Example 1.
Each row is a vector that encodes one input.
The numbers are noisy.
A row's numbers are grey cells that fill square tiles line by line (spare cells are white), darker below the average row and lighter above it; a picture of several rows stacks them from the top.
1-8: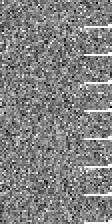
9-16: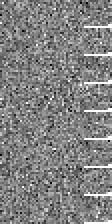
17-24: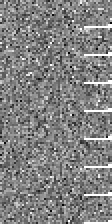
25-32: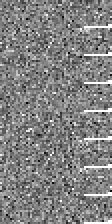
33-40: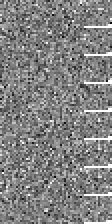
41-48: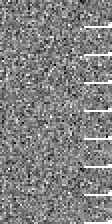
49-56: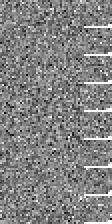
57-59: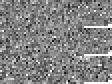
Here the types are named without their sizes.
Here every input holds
a label, together with either a fixed value, or three true/false values.
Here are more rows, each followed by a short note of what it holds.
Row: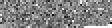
a label
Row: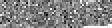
a label
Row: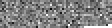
a label and three true/false values
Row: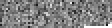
a label and three true/false values
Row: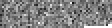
a label and three true/false values
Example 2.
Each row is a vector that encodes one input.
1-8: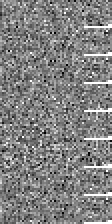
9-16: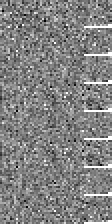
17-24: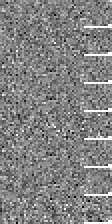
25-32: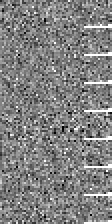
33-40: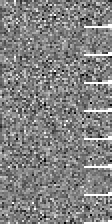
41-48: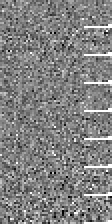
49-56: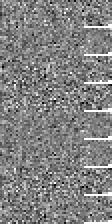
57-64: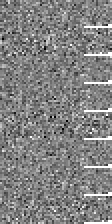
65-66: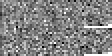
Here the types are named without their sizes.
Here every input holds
a label, together with either a fixed value, or a node of a tree.
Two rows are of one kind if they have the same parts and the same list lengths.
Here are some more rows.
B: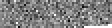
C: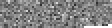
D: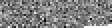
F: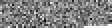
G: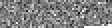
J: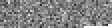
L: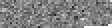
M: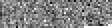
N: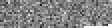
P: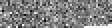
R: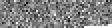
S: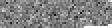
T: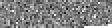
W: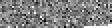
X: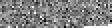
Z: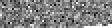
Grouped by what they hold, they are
B, C, D, F, G, J, L, N, P, R, S, T, W, X, Z
M

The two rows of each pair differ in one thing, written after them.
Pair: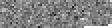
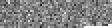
the node of the tree
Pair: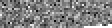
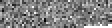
the label
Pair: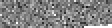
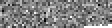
the label
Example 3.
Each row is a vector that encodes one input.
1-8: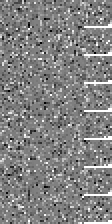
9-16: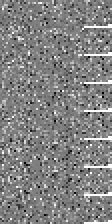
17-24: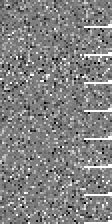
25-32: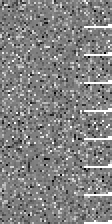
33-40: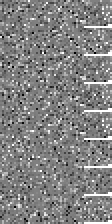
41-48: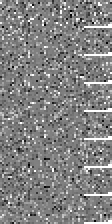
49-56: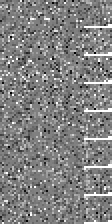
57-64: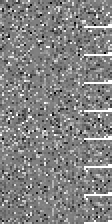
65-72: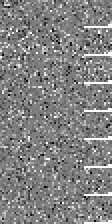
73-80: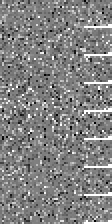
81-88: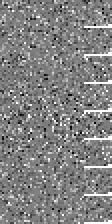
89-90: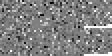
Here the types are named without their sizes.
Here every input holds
a label, together with either a fixed value, or four true/false values.
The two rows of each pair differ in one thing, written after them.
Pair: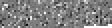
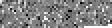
the label
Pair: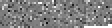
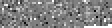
one of the four true/false values
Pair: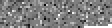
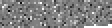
one of the four true/false values
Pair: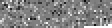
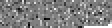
the label
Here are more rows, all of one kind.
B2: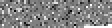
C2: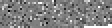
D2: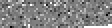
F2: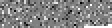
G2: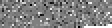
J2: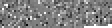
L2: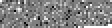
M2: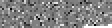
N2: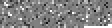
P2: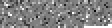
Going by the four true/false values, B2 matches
F2, N2 and P2.
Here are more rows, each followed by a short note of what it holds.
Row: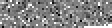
a label
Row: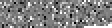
a label
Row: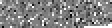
a label
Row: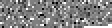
a label
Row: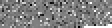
a label and four true/false values
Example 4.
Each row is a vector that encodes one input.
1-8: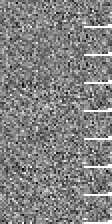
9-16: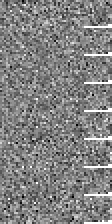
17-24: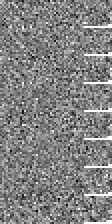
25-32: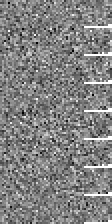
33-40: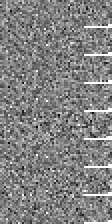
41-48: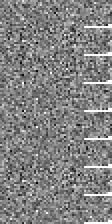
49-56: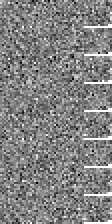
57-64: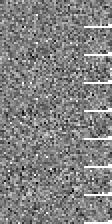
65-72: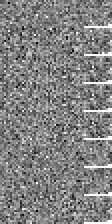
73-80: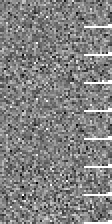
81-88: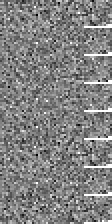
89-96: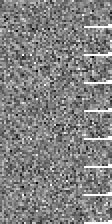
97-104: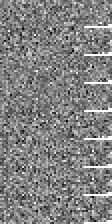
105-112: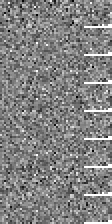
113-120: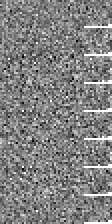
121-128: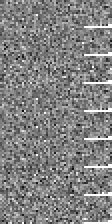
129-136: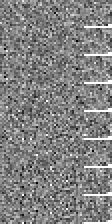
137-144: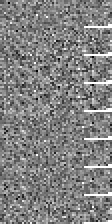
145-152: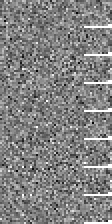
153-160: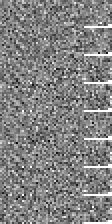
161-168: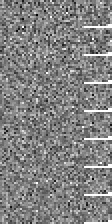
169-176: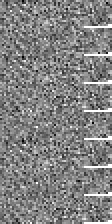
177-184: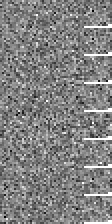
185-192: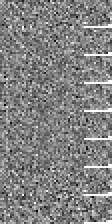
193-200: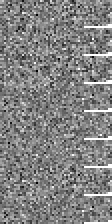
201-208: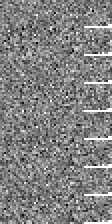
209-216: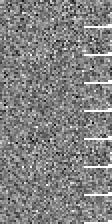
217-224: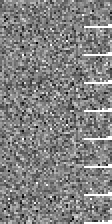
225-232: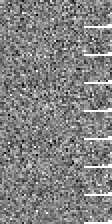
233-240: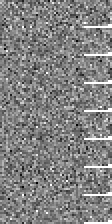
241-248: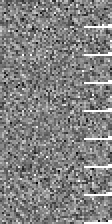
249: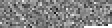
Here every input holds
either a point on a 10-point circle, or a point on a 15-point circle.
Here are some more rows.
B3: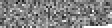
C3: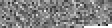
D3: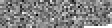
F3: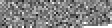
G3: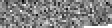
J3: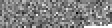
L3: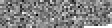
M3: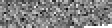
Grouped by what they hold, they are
B3, D3, F3, G3, L3, M3
C3, J3

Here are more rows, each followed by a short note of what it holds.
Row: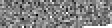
a point on a 10-point circle
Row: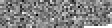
a point on a 10-point circle
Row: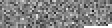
a point on a 15-point circle
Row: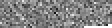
a point on a 15-point circle
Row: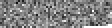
a point on a 10-point circle
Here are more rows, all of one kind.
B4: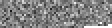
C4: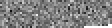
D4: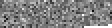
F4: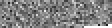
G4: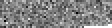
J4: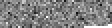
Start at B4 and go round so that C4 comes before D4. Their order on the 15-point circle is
B4, C4, J4, G4, D4, F4.
